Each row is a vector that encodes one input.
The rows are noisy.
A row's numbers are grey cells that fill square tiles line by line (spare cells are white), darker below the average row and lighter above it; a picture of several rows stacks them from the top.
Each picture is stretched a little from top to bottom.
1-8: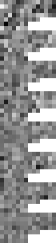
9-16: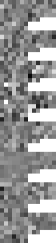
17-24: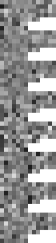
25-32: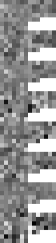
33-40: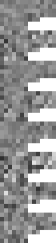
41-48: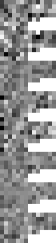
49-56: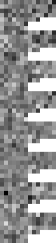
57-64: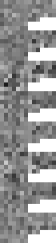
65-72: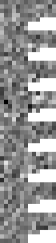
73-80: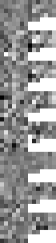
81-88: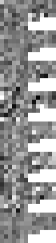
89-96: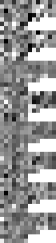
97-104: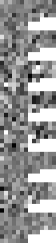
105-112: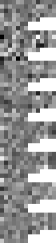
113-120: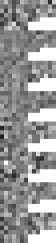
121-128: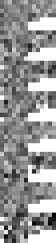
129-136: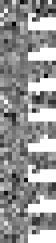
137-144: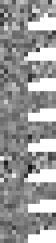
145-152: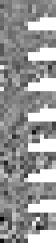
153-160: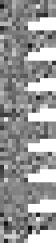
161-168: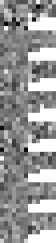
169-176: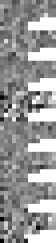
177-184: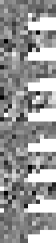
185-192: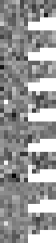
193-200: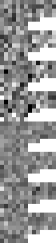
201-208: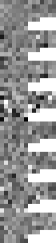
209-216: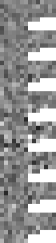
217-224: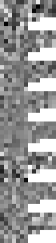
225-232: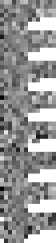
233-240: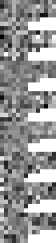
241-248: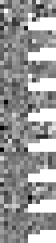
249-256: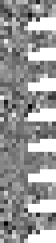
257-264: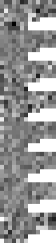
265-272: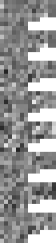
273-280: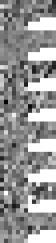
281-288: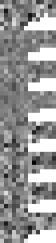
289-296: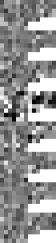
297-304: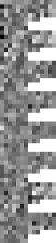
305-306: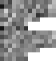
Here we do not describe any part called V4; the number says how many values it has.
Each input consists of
a list of up to three items, each a true/false value and a value of V4.
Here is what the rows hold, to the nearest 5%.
All of them are lists of up to three items, each a true/false value and a value of V4: a few are empty, 10% hold one, 30% two and 55% three.
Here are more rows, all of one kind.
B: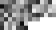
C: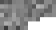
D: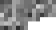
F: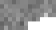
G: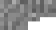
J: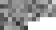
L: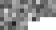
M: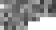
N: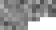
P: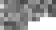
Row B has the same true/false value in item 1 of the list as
C and D.
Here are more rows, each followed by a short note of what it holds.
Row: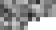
a list of one item
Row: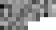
a list of one item
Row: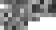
a list of three items
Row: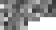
a list of two items
